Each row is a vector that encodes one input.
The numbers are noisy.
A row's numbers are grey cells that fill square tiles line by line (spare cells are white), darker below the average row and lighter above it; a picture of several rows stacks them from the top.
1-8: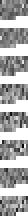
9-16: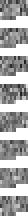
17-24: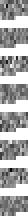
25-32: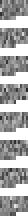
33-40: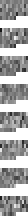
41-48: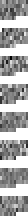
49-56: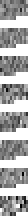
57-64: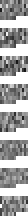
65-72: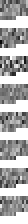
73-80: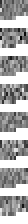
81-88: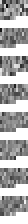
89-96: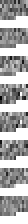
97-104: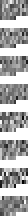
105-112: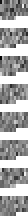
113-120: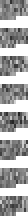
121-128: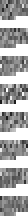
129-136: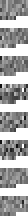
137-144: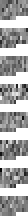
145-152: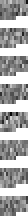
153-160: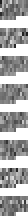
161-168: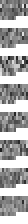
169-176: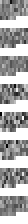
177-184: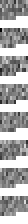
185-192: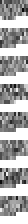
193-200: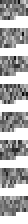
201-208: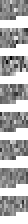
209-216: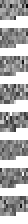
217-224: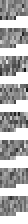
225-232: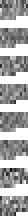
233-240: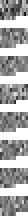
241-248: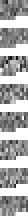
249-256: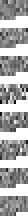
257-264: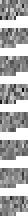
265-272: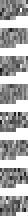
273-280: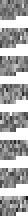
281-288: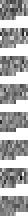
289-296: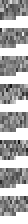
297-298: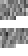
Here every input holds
a point on a 10-point circle, together with either a fixed value, or three true/false values.
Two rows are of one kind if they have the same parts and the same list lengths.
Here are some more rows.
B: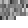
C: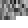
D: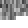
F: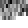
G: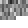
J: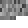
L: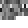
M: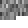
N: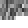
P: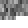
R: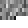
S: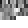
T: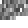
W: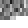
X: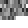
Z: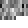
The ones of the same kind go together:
B, C, G, J, L, R
D, F, M, N, P, S, T, W, X, Z

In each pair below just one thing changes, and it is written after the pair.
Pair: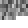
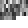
one of the three true/false values
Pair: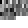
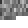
the place on the 10-point circle
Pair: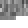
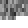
one of the three true/false values
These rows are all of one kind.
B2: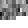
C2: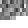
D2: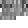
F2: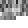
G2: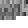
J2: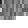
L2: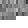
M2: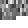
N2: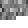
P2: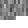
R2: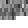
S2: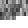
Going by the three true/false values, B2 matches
J2 and N2.
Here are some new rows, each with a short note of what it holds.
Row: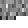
a point on a 10-point circle
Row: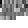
a point on a 10-point circle and three true/false values
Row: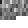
a point on a 10-point circle and three true/false values
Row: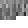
a point on a 10-point circle
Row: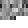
a point on a 10-point circle and three true/false values
